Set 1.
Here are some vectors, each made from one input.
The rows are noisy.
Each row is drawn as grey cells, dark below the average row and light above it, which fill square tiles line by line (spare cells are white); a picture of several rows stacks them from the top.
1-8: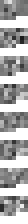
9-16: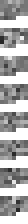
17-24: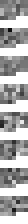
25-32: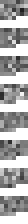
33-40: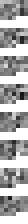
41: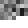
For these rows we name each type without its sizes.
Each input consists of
a node of a tree.
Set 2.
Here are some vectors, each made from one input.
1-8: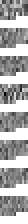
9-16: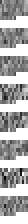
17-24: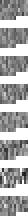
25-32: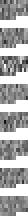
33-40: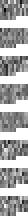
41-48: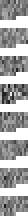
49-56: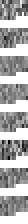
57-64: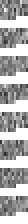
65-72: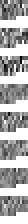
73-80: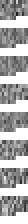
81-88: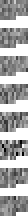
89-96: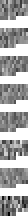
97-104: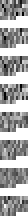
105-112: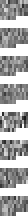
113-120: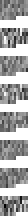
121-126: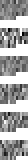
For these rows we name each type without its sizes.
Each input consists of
either a point on a circle, or a fixed value.
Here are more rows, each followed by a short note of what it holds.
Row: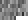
a point on a circle
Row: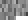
a point on a circle
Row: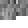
a point on a circle
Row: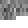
a point on a circle
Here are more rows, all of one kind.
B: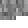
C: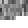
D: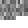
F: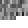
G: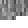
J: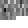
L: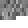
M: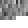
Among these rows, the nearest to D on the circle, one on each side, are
C and J.
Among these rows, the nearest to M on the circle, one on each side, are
B and J.
